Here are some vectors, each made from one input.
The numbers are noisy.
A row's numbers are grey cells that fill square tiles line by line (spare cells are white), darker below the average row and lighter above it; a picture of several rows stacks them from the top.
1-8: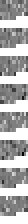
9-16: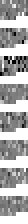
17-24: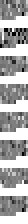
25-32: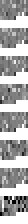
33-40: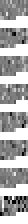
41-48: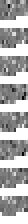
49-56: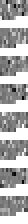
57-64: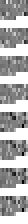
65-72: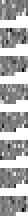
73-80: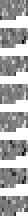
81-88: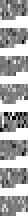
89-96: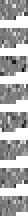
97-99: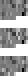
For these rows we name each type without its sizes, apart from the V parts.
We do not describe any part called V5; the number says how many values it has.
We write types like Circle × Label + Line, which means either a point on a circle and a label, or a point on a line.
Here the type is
List(Bool × V5).
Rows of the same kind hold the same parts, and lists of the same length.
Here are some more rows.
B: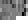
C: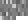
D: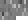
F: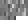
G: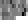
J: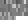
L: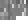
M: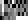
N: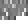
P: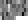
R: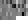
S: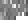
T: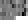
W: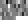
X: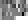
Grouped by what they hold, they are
B, G, P, R, T, W, X
C, D, F, J, L, N, S
M

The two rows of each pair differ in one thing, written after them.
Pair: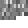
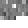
the value of V5 in item 1 of the list
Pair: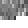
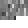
the value of V5 in item 1 of the list
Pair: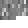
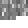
the true/false value in item 2 of the list
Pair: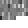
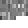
the true/false value in item 2 of the list
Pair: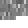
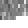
the true/false value in item 1 of the list
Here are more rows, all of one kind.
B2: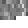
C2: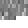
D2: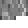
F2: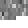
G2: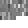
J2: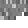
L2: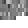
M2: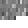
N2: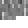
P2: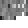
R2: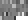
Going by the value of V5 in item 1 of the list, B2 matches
D2, G2, L2 and P2.
